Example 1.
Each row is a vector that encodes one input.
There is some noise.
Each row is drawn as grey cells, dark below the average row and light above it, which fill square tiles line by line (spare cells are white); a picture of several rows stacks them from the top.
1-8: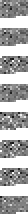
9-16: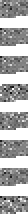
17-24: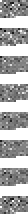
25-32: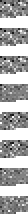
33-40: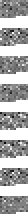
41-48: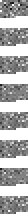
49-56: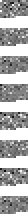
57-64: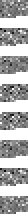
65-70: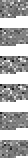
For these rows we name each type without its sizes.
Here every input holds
a point on a line.
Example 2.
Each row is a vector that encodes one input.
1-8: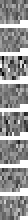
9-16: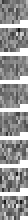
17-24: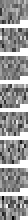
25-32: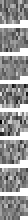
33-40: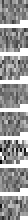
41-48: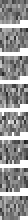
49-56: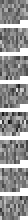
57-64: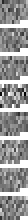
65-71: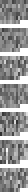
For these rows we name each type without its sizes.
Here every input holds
a point on a line.
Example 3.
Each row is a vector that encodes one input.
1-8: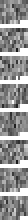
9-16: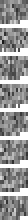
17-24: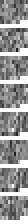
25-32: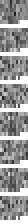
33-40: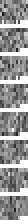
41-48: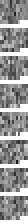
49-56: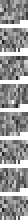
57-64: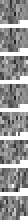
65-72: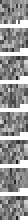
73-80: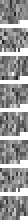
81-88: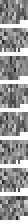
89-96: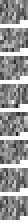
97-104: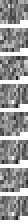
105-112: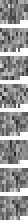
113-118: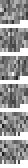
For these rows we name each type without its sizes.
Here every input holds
a point on a circle.
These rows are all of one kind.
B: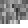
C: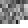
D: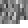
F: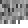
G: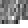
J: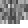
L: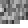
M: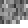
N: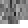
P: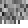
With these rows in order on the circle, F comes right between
L and P.
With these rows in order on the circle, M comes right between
B and C.
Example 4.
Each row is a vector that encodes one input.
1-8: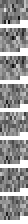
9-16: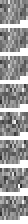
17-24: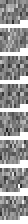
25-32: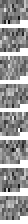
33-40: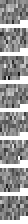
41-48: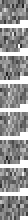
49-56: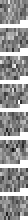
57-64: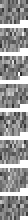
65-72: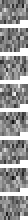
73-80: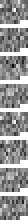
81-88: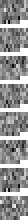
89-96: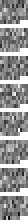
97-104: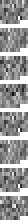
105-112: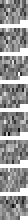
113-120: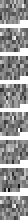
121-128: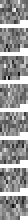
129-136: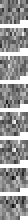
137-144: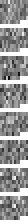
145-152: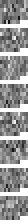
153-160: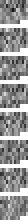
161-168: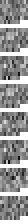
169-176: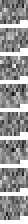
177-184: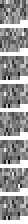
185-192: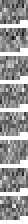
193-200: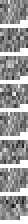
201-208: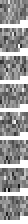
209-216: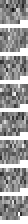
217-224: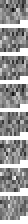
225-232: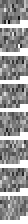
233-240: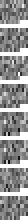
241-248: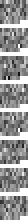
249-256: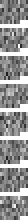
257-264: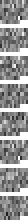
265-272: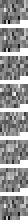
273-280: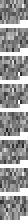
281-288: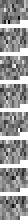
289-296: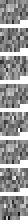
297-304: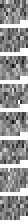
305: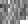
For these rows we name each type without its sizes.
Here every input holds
a point on a circle.
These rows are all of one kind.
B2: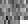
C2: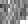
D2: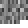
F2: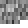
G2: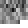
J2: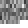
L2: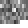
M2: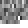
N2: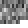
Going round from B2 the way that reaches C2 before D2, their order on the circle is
B2, N2, G2, C2, F2, M2, J2, L2, D2.
